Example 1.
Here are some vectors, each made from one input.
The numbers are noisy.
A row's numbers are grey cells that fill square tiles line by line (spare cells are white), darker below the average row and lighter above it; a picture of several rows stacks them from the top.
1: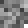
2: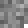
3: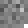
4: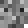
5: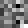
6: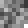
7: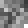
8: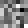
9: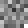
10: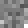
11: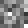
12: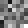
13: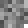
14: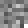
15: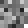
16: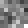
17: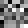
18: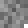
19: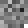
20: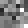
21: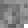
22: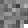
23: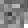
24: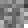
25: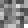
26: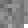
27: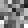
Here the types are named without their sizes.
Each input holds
a label.
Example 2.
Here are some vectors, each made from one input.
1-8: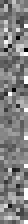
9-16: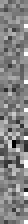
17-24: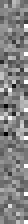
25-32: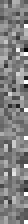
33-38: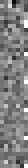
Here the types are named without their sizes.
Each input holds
a node of a tree.
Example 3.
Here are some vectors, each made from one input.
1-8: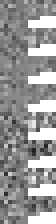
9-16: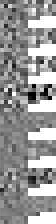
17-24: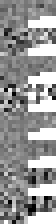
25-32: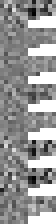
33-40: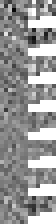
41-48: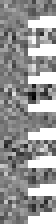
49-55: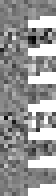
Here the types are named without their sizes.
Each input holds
either a point on a circle, or a fixed value.
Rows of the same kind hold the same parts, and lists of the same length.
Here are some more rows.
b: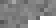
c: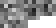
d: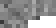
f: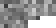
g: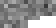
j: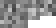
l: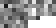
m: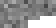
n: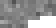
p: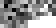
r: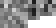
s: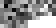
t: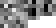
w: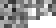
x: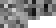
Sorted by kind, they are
b, c, d, f, g, j, l, m, n, r, t, w, x
p, s

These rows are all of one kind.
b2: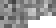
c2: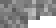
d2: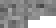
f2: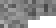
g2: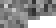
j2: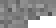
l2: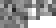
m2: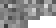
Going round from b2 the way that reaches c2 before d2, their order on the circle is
b2, m2, j2, c2, l2, d2, f2, g2.
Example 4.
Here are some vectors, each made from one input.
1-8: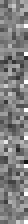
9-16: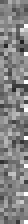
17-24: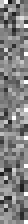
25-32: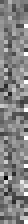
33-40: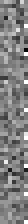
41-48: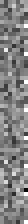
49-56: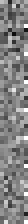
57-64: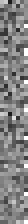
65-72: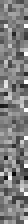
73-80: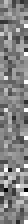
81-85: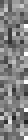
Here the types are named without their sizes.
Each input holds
a label.
